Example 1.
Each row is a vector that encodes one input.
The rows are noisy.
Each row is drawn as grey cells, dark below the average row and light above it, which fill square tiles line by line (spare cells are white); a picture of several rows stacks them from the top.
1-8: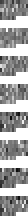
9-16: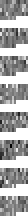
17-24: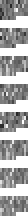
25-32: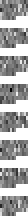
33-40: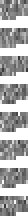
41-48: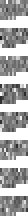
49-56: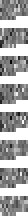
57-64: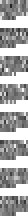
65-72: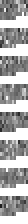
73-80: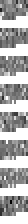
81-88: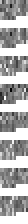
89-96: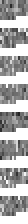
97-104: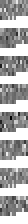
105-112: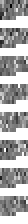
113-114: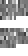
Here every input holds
a point on a 7-point line, together with either a point on a 7-point line, or three true/false values.
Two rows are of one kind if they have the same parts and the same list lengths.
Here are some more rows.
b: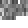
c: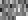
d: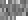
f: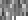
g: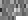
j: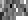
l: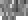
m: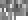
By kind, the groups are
b, c, g, j
d, f, l, m

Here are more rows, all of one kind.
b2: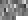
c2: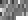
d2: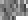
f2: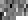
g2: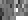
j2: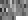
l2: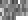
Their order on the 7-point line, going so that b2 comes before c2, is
f2, g2, j2, b2, d2, l2, c2.
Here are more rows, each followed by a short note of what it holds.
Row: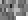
a point on a 7-point line and three true/false values
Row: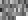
a point on a 7-point line and three true/false values
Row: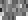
a point on a 7-point line and three true/false values
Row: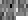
a point on a 7-point line and three true/false values
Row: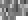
a point on each of two 7-point lines
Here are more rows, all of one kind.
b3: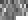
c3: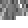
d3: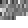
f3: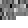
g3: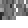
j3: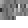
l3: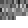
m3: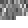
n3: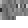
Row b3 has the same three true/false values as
c3, l3 and m3.
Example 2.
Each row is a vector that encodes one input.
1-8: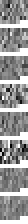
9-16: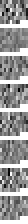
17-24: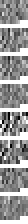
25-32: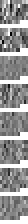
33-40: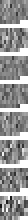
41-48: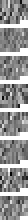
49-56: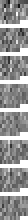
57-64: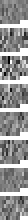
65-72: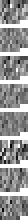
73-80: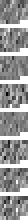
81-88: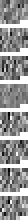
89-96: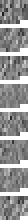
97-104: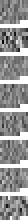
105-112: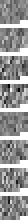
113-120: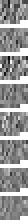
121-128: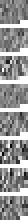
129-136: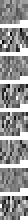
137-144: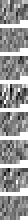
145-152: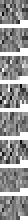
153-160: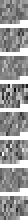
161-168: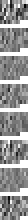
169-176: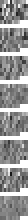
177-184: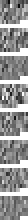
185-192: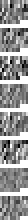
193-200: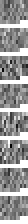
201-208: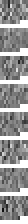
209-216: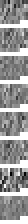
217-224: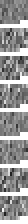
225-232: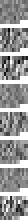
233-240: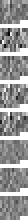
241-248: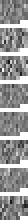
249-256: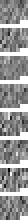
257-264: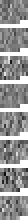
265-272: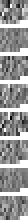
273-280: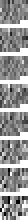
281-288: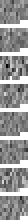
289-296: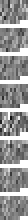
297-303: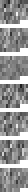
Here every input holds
a list of up to three points on a 4-point line.
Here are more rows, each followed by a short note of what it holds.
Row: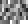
the empty list
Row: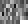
a list of three items
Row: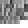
a list of one item
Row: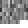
a list of one item
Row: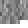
a list of three items
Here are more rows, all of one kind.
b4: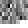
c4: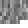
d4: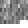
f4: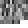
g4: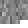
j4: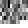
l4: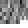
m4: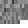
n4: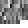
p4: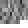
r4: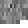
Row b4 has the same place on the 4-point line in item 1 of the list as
f4, j4, m4 and n4.
